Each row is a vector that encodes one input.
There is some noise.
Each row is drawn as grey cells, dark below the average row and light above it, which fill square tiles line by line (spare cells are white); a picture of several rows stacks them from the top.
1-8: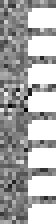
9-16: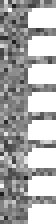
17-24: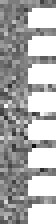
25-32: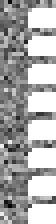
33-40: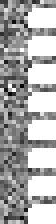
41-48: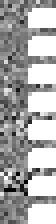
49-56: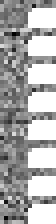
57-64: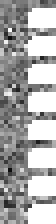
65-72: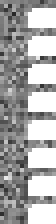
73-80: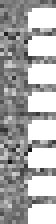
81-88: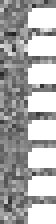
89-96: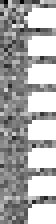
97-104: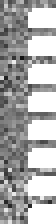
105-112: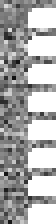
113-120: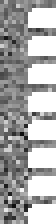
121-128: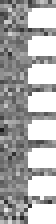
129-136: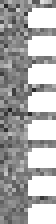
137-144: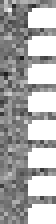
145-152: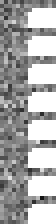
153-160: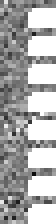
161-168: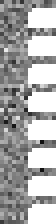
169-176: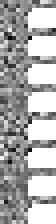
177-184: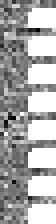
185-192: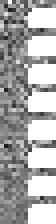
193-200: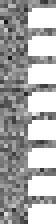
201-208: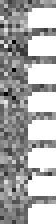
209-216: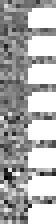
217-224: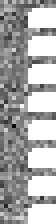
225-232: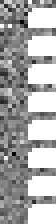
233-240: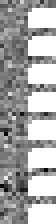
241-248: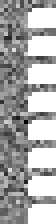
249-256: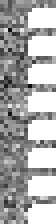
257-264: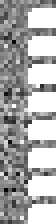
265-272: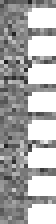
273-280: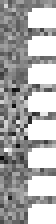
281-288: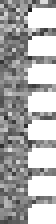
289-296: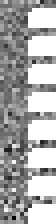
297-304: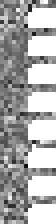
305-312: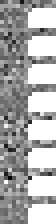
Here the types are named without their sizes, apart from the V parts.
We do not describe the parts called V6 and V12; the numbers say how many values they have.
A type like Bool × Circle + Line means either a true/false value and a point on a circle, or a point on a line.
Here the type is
(Bool × Bool × Bool + V12) × V6 + Label.
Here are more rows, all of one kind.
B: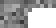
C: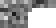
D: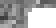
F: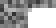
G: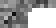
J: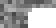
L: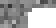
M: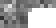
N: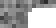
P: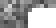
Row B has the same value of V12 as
M and P.
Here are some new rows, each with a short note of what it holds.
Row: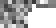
a label
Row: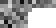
three true/false values and a value of V6
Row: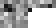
a label
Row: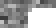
a value of V6 and a value of V12
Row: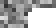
a label
